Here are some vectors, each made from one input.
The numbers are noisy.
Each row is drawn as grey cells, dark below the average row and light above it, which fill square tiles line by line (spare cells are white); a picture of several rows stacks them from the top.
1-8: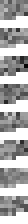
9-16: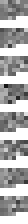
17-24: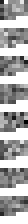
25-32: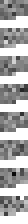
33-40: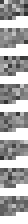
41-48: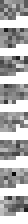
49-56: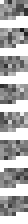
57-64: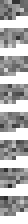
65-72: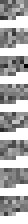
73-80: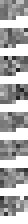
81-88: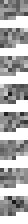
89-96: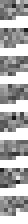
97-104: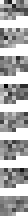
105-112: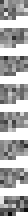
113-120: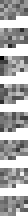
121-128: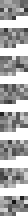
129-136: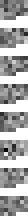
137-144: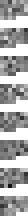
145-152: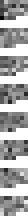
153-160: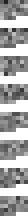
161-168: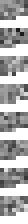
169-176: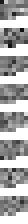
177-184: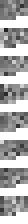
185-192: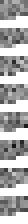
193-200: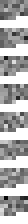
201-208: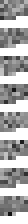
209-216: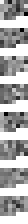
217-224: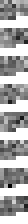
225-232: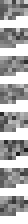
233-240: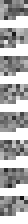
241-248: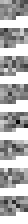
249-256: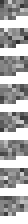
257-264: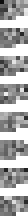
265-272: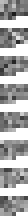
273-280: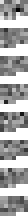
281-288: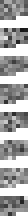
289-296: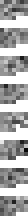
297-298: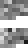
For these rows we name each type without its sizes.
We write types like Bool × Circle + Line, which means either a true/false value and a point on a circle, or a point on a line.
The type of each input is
(Bool × Bool × Bool + Unit) × Label × Label.
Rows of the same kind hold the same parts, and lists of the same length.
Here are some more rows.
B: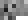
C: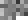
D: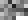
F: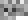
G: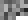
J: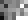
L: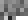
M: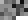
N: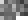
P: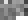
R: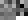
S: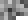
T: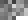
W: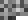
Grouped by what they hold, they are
B, C, D, J, L, M, N, S, T, W
F, G, P, R

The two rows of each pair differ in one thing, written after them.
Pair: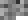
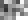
one of the two labels
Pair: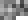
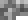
one of the three true/false values
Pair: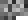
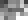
one of the two labels
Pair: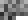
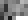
one of the two labels
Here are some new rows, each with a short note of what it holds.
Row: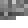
two labels
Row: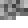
two labels and three true/false values
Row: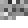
two labels
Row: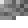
two labels and three true/false values
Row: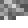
two labels and three true/false values
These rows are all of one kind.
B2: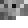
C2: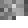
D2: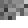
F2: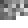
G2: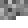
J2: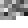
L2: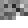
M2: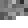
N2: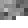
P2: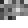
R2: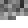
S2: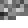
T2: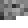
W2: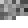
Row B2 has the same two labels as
J2, N2 and S2.
